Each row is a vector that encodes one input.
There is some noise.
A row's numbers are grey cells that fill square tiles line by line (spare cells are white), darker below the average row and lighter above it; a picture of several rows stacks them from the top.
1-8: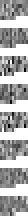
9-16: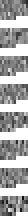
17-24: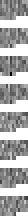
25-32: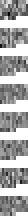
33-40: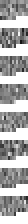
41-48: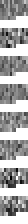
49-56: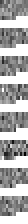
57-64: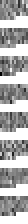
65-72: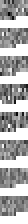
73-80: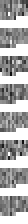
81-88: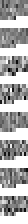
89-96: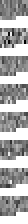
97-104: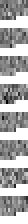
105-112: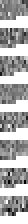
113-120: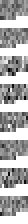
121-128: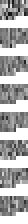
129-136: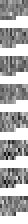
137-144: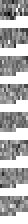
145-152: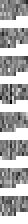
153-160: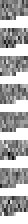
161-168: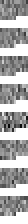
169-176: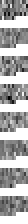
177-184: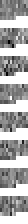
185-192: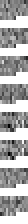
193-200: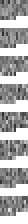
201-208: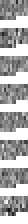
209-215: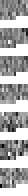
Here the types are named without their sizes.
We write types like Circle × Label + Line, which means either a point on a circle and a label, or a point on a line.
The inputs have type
(Bool × Bool × Bool + Unit) × (Tree + Unit) + Line.
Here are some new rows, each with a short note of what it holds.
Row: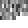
a node of a tree
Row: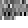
a point on a line
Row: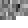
a node of a tree and three true/false values
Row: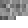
a node of a tree and three true/false values
